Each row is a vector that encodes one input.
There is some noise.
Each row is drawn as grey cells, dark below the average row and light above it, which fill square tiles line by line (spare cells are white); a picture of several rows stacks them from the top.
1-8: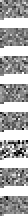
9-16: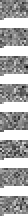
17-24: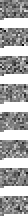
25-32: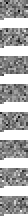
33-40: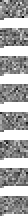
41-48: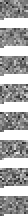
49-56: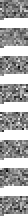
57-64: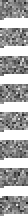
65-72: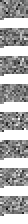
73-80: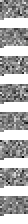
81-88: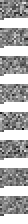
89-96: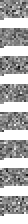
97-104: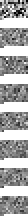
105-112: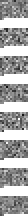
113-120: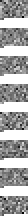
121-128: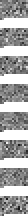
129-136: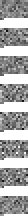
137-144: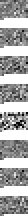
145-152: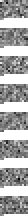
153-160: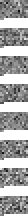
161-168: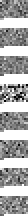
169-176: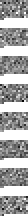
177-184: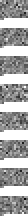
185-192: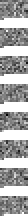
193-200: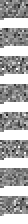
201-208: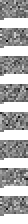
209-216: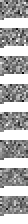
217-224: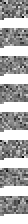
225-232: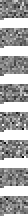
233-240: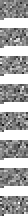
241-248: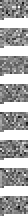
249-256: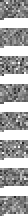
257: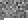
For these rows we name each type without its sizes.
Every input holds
a list of points on a line.
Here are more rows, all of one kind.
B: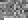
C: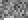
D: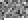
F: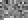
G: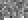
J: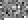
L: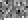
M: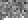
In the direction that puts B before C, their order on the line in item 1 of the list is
J, B, M, G, C, F, L, D.
